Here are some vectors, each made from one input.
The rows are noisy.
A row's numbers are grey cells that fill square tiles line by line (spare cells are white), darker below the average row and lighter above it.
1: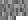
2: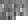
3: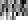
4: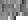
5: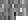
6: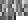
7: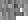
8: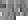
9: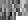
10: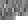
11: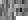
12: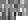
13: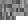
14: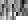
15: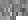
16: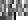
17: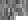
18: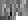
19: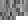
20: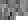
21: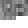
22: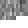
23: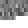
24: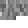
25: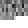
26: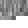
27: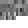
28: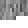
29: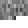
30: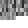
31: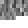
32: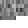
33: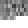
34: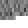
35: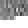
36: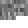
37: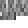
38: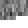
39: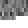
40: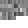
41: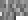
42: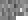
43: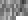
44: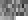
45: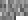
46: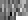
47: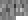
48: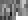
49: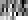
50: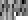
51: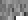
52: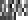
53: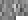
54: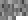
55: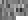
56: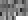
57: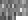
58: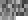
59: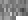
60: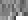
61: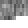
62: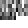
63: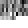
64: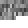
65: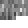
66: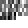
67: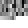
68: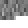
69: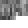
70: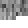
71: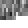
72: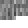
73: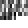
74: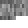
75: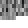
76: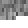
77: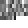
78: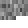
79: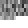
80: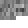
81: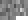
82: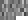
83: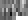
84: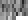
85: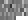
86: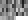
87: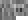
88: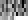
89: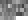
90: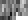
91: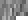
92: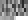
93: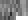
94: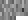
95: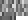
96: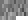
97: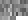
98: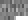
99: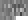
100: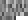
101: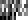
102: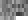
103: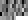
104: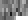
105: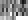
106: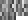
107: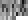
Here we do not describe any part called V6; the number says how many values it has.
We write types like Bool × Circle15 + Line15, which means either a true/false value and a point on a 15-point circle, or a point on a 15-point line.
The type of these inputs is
Bool × (Line5 + V6).
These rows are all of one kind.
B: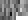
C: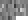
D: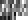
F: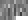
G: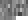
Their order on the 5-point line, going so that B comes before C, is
B, C, D, F, G.
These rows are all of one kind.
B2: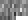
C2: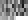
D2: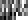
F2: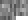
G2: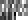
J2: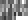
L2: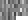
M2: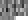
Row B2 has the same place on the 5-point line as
G2 and M2.
